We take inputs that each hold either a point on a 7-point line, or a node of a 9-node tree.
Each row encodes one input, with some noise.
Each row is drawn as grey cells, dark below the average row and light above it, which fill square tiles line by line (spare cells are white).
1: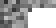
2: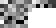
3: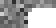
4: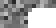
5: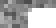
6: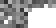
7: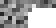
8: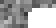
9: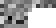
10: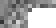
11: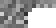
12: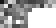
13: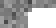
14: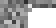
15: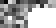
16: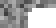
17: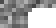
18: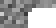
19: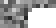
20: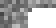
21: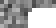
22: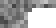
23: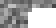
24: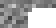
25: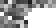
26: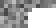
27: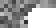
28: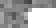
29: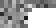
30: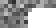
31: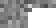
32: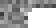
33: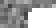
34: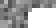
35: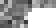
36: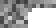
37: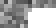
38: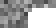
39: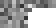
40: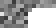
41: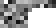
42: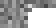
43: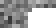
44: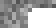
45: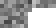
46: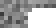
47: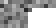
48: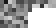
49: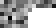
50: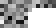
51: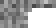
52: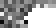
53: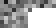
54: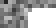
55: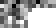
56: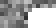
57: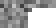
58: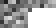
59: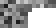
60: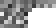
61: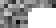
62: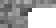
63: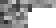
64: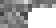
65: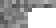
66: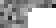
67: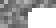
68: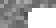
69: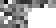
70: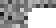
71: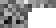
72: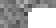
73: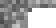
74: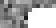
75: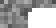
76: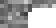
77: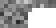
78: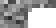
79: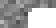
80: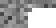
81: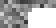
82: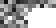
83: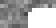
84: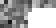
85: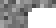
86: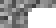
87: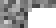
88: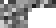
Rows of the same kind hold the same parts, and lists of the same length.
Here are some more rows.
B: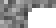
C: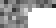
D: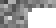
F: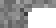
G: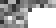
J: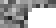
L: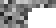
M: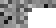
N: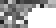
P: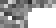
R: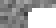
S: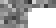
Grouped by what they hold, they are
B, F, J, L, R
C, D, G, M, N, P, S

